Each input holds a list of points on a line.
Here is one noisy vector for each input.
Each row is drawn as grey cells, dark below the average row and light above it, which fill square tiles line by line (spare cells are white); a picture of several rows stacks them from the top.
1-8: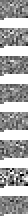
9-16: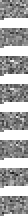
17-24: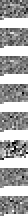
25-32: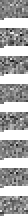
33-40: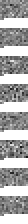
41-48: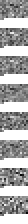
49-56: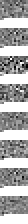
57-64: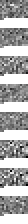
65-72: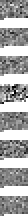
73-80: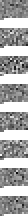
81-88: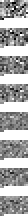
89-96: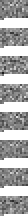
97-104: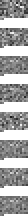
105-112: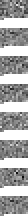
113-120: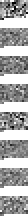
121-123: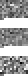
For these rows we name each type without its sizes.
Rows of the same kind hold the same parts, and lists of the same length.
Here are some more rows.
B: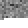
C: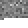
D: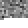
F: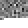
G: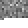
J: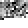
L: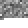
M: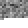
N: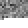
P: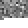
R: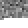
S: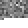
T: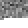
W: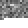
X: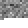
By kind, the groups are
B, D, F, L, M, N, R, T, X
C, G, P, S, W
J

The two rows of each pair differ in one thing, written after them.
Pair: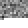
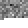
the place on the line in item 2 of the list
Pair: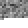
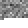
the place on the line in item 2 of the list
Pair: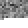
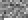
the place on the line in item 2 of the list
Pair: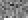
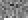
the place on the line in item 2 of the list
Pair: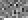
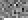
the place on the line in item 1 of the list
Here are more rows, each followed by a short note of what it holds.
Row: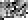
the empty list
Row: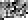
the empty list
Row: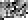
the empty list
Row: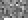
a list of one item
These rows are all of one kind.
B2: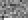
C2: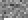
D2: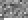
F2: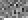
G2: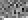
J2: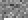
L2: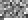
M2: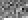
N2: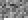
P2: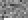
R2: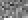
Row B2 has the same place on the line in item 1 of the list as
C2, J2 and P2.
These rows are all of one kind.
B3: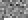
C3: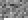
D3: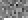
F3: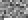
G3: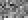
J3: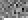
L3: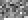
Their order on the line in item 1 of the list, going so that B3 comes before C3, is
J3, D3, B3, F3, G3, C3, L3.
